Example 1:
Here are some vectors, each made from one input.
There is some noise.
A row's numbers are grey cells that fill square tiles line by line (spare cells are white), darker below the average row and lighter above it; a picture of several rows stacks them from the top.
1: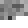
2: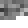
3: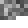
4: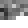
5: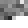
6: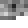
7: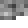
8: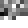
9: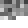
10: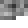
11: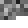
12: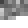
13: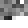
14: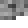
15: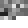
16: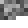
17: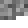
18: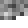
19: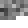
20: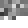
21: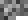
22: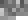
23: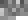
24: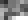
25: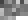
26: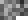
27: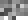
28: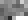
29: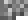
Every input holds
one of 6 labels.
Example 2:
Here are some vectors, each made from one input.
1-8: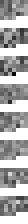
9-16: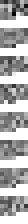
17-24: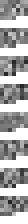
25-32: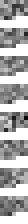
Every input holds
one of 6 labels.
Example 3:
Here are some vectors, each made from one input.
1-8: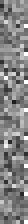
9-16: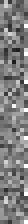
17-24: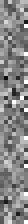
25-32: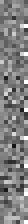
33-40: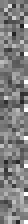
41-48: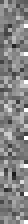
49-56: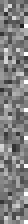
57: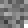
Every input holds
a point on an 11-point line.
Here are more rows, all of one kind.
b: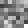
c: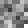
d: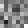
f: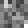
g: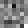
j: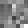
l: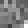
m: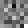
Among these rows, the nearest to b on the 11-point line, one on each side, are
c and j.
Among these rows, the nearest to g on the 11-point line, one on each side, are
d and m.
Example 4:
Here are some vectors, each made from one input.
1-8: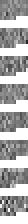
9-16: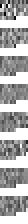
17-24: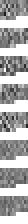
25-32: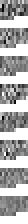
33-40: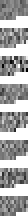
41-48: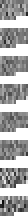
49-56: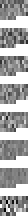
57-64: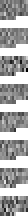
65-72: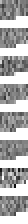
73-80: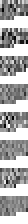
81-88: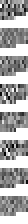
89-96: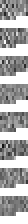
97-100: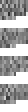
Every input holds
a node of a 14-node tree.
